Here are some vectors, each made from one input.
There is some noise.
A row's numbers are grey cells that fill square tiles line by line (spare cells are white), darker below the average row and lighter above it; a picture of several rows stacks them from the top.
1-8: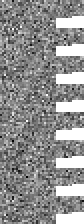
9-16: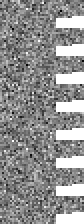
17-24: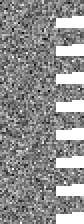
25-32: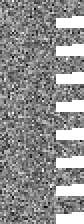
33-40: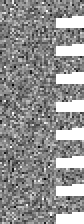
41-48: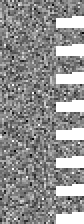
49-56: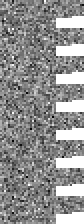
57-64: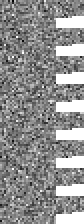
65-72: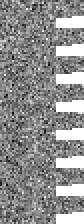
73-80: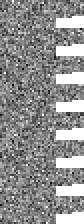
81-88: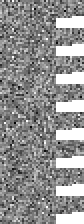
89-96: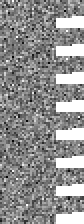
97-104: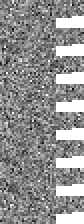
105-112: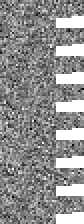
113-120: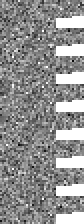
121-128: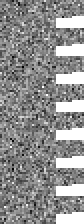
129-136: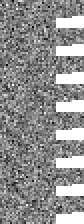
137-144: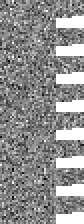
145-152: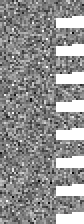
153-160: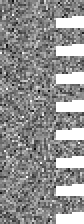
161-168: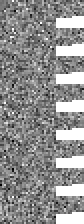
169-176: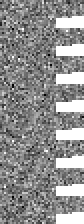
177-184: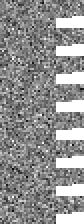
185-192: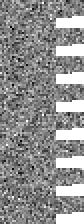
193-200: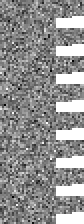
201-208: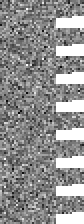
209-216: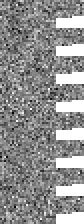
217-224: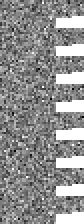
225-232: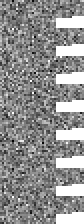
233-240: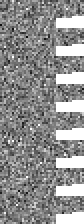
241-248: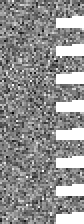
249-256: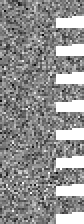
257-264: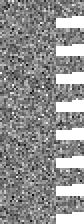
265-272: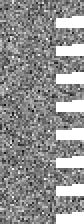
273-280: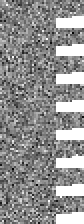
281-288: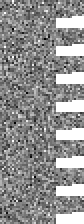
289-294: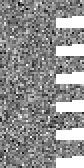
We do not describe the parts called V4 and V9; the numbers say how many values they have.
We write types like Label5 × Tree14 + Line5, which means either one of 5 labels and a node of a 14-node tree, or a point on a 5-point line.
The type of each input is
(Circle11 + V4) × V9 + List2(Line8).
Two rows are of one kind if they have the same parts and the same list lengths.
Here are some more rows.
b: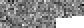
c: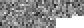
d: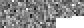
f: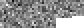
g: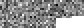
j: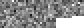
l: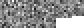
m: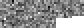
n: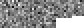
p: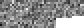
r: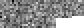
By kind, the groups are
b, f, r
c, p
d, j, l, n
g
m

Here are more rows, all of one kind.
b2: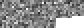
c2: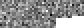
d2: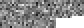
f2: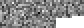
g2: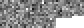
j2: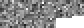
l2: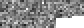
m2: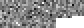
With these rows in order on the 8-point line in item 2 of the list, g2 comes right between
j2 and m2.
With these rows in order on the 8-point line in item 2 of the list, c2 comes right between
b2 and l2.
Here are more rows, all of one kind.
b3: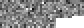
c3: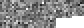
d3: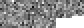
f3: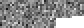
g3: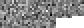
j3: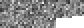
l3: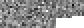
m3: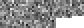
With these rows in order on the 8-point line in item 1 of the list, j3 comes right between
b3 and f3.
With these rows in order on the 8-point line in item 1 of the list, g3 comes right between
l3 and m3.
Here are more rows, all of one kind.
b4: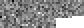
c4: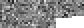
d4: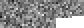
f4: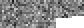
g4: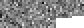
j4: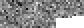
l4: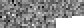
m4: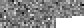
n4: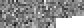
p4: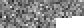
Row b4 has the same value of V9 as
d4, l4 and p4.
